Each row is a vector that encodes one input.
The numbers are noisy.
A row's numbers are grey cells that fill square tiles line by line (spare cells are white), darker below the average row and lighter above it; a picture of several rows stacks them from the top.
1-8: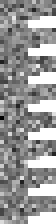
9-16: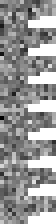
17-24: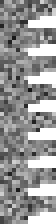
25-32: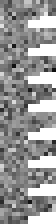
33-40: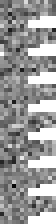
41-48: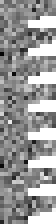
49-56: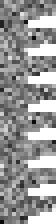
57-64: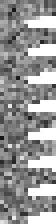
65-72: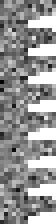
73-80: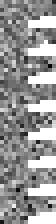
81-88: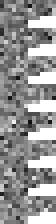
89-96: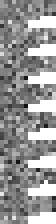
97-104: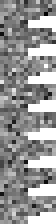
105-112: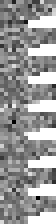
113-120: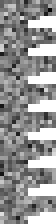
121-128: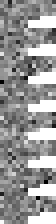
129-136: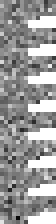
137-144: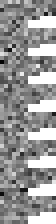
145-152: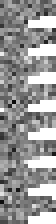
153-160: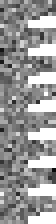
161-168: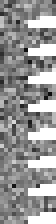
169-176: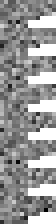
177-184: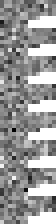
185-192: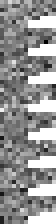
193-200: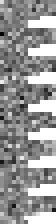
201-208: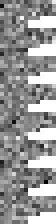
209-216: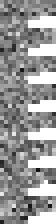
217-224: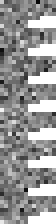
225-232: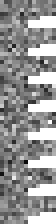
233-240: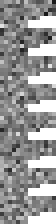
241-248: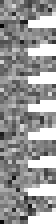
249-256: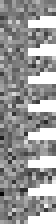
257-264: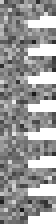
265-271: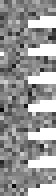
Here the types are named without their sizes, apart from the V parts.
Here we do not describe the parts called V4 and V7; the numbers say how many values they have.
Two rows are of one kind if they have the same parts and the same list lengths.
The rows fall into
4 kinds.
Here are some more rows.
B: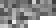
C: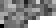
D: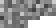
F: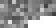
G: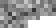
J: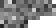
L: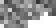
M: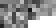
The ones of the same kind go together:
B, G, L
C, J
D, F
M

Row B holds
three true/false values and two values of V7.
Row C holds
a point on each of two lines.
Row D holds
two values of V7.
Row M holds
a point on a line and a value of V4.
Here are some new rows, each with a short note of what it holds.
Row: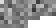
two values of V7
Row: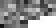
a point on each of two lines
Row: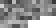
two values of V7
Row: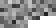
three true/false values and two values of V7
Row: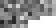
a point on a line and a value of V4
